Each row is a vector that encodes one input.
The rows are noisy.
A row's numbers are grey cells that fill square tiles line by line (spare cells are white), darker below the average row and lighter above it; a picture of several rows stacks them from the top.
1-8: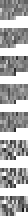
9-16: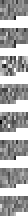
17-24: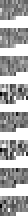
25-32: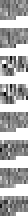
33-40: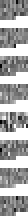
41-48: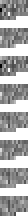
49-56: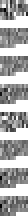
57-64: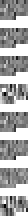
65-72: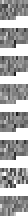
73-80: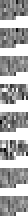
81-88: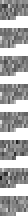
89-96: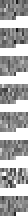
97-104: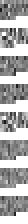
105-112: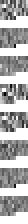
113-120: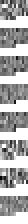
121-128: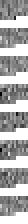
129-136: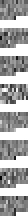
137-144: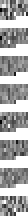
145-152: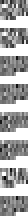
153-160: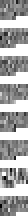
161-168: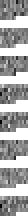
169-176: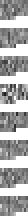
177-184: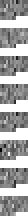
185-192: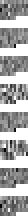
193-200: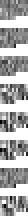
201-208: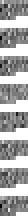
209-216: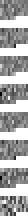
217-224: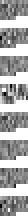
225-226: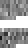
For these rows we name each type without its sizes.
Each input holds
a point on a line and a true/false value.
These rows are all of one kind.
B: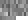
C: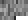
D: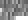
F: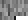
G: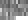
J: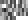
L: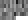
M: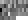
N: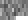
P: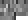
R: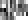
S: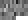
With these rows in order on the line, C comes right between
F and P.
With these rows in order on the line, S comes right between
L and P.
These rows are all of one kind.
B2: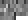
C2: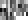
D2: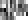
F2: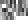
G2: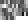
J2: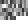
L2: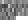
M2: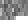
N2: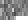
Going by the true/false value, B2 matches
L2, M2 and N2.
